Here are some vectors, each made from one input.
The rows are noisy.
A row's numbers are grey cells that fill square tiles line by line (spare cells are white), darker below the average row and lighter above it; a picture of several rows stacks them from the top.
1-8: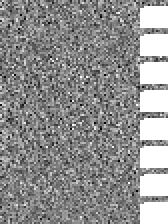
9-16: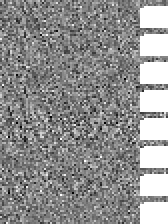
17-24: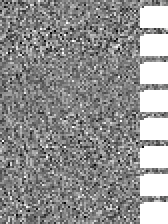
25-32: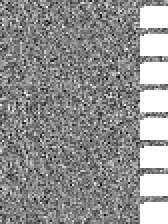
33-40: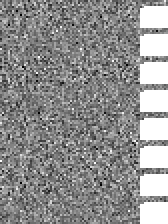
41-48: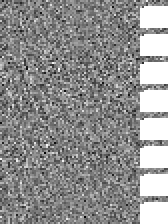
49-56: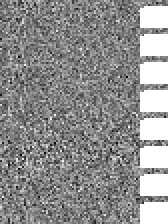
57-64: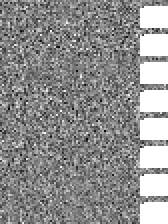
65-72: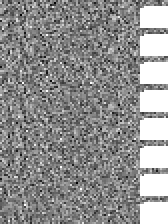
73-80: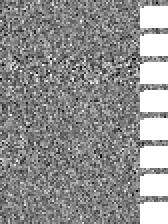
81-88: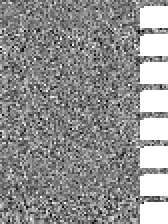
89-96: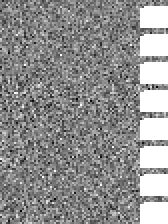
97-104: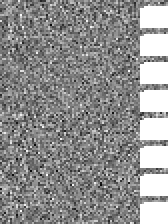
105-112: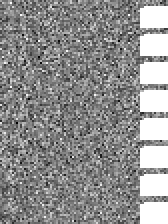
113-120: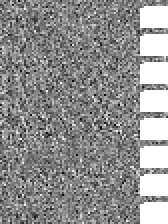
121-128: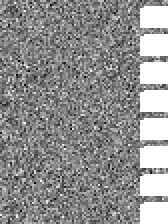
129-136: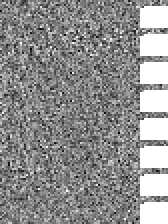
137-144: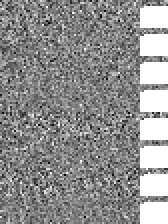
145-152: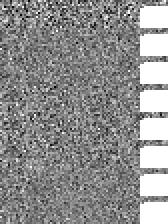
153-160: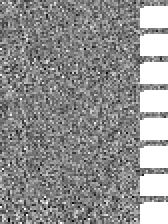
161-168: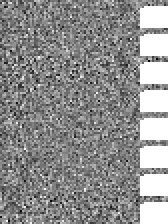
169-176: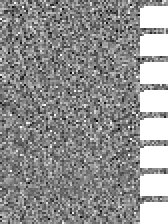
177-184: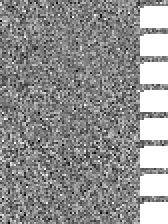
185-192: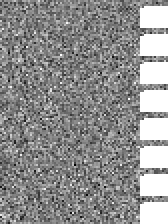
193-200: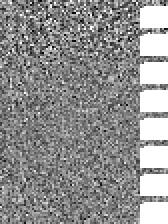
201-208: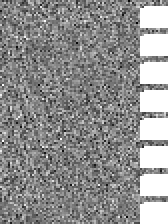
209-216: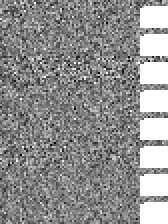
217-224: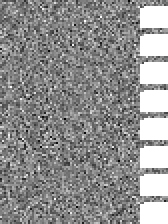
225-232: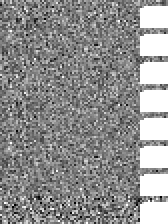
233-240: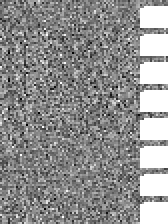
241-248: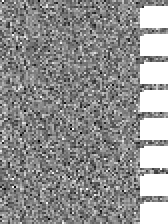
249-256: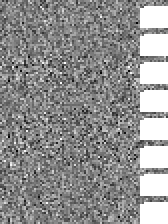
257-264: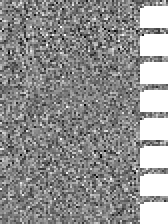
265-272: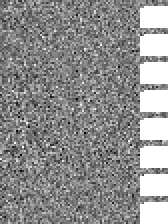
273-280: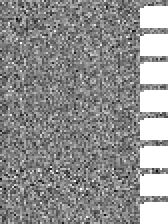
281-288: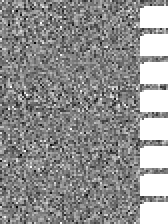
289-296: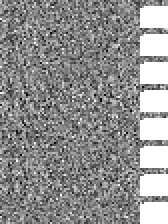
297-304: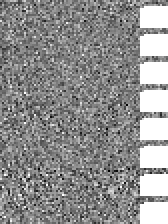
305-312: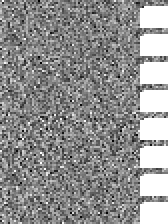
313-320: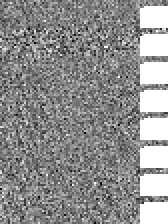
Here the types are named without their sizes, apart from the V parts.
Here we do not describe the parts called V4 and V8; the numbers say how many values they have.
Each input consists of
either a point on a circle, a point on a line and a true/false value, or a value of V4 and a value of V8.
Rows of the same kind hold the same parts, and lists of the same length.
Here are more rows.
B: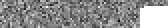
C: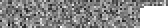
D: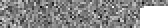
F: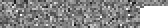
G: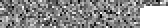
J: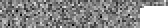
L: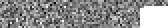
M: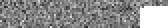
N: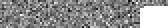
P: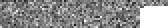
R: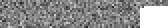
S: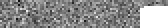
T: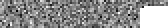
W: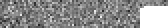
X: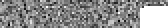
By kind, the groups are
B, C, D, G, J, L, T, X
F, M, N, P, R, S, W

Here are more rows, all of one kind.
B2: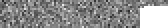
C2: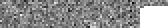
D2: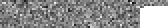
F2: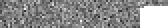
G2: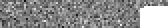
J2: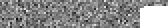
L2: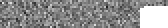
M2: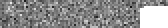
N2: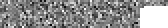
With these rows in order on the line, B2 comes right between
F2 and L2.
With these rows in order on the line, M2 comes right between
G2 and N2.
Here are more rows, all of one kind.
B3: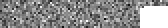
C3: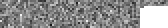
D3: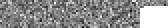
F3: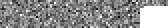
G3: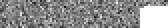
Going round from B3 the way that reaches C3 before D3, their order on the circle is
B3, C3, F3, D3, G3.
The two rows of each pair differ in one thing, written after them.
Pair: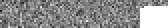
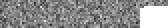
the place on the circle
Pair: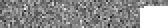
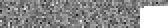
the place on the circle
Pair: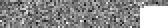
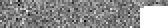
the true/false value
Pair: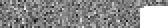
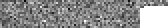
the place on the line
